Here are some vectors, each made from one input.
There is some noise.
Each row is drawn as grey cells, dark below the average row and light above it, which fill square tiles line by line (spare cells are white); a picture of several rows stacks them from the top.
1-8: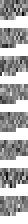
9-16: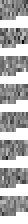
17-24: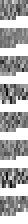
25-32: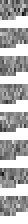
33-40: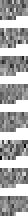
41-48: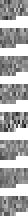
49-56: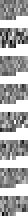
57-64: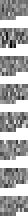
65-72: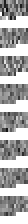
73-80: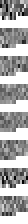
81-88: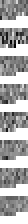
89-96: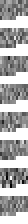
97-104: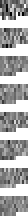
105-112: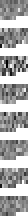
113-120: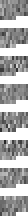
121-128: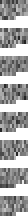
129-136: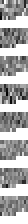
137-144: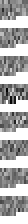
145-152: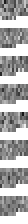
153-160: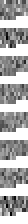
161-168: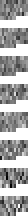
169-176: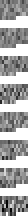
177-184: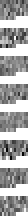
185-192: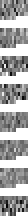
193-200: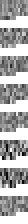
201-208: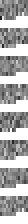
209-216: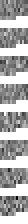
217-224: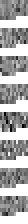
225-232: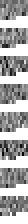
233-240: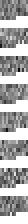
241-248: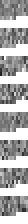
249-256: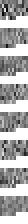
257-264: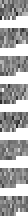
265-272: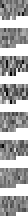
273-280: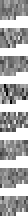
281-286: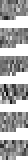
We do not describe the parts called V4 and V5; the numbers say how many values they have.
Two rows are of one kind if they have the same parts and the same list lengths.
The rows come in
5 kinds.
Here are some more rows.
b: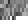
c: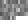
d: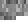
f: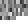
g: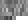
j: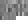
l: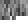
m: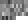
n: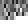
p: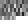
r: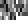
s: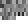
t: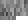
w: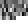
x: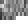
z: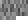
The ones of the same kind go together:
b, j, t, x
c, d, f, g, m
l, p, z
n, s
r, w

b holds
a point on a 10-point circle and a node of an 11-node tree.
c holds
a point on a 10-point circle and a value of V4.
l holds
a node of an 11-node tree.
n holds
a value of V4.
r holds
a true/false value and a value of V5.
